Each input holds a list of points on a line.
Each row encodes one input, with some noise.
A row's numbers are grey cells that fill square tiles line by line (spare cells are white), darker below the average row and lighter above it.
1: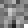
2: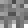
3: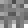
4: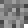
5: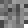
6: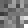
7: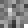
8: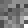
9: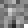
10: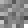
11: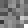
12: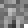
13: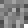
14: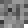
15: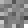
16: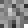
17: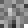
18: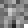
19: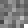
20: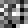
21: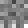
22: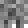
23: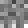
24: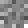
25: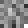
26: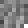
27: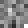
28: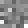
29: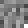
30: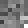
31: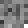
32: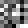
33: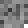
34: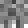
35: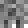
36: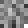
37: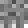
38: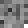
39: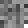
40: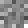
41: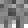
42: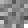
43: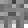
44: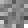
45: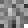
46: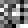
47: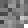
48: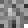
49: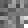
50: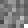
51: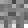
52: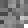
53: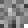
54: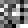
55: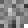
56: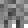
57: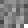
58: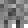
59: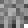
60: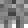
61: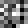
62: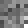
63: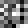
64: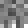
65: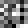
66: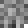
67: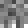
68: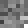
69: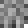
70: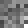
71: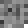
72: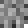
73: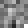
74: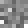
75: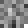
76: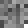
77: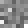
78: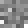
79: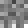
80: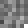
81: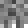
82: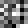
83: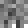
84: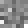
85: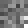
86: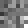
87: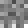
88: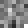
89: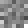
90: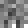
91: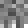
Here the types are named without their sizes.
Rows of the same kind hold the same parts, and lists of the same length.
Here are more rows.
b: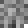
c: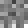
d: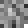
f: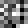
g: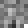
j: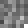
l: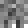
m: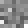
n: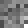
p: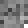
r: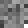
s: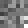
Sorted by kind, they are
b, d, g, j, n, p, r, s
c, l, m
f

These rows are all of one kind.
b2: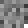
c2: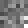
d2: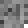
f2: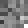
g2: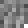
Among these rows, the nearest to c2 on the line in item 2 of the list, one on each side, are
f2 and g2.
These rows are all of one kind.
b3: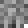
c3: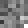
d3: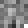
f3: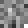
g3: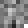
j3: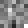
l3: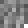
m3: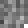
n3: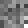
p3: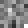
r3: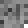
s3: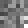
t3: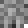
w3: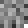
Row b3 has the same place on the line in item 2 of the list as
f3, l3, n3 and t3.
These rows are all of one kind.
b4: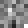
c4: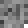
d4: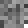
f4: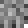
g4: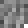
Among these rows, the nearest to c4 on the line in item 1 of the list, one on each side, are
d4 and g4.
